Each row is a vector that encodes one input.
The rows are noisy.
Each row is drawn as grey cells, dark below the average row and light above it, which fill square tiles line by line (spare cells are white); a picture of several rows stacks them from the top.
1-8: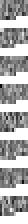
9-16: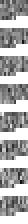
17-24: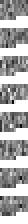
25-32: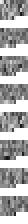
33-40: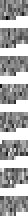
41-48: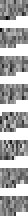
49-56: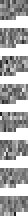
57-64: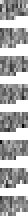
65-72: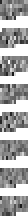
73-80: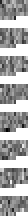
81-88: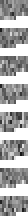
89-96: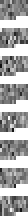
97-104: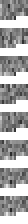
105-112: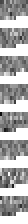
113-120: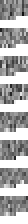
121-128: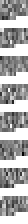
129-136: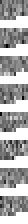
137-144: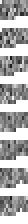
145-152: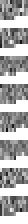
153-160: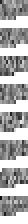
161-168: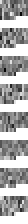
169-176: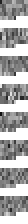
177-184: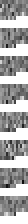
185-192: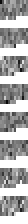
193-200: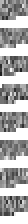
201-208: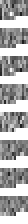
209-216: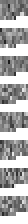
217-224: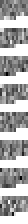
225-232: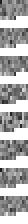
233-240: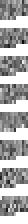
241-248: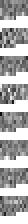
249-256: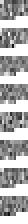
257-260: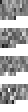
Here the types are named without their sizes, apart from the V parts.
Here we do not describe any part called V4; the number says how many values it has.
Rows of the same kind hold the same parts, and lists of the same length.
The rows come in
2 kinds.
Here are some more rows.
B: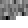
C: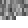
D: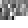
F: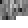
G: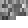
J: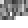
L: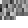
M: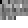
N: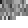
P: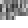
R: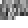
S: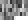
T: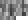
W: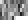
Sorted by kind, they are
B, C, F, M, N, T
D, G, J, L, P, R, S, W

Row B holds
a point on each of two lines and a value of V4.
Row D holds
a label.
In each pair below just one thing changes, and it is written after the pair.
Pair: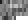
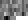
the value of V4
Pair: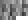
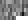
the place on one of the two lines
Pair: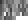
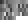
the place on one of the two lines
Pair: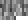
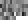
the place on one of the two lines
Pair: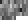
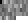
the place on one of the two lines
